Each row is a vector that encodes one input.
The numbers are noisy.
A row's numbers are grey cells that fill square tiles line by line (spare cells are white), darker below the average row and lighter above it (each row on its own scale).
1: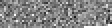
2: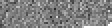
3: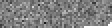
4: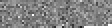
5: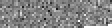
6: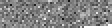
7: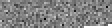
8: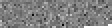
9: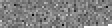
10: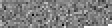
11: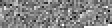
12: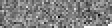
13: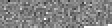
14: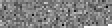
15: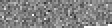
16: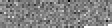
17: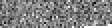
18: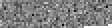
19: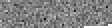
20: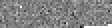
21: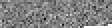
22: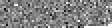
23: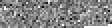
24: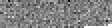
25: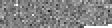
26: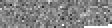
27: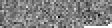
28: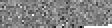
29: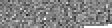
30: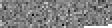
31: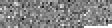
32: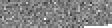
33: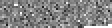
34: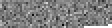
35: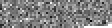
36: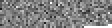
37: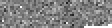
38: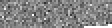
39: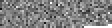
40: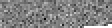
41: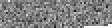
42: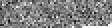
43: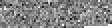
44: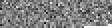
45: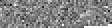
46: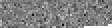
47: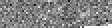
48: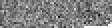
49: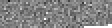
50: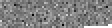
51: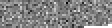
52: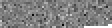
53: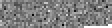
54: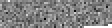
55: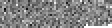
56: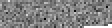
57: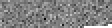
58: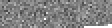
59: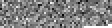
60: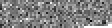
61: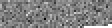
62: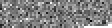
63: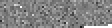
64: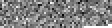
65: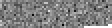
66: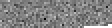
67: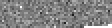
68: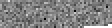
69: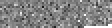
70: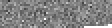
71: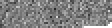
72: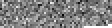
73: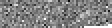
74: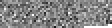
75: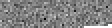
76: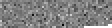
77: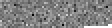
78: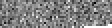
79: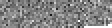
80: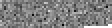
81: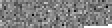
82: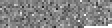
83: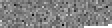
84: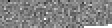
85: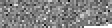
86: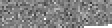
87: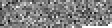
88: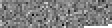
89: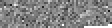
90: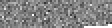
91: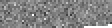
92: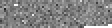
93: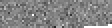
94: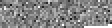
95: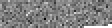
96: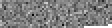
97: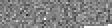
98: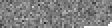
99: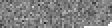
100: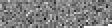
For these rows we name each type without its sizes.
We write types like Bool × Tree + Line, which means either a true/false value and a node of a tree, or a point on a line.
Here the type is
Bool × Bool × Bool × (Circle + Unit) + Label.
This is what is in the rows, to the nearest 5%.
About 20% of them hold a label. The rest hold three true/false values, together with either a point on a circle, or a fixed value.
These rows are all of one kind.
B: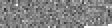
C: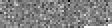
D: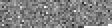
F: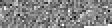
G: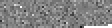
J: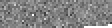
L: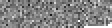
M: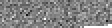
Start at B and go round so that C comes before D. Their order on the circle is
B, L, C, F, M, J, D, G.
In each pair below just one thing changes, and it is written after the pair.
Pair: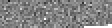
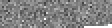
one of the three true/false values
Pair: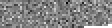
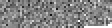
the place on the circle
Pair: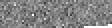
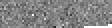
one of the three true/false values
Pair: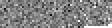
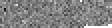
the place on the circle
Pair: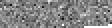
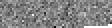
the place on the circle
